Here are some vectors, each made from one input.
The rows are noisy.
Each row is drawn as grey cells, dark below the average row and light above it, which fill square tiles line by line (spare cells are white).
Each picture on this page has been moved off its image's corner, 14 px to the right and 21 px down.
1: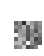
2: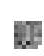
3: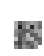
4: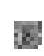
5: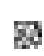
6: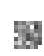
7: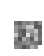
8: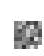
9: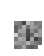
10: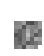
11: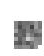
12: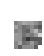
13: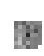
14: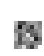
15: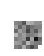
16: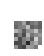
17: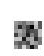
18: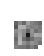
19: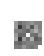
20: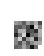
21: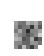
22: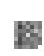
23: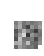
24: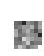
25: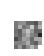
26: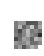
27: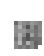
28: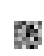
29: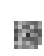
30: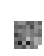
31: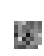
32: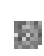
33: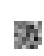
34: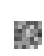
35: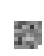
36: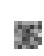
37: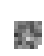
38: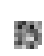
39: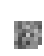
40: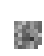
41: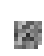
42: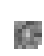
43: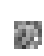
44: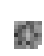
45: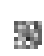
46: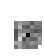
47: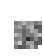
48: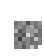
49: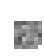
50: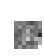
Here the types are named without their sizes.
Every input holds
a point on each of two lines and a true/false value.
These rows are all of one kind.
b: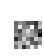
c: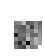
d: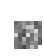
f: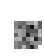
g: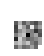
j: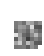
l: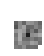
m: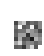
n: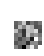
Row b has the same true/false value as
c, d and n.
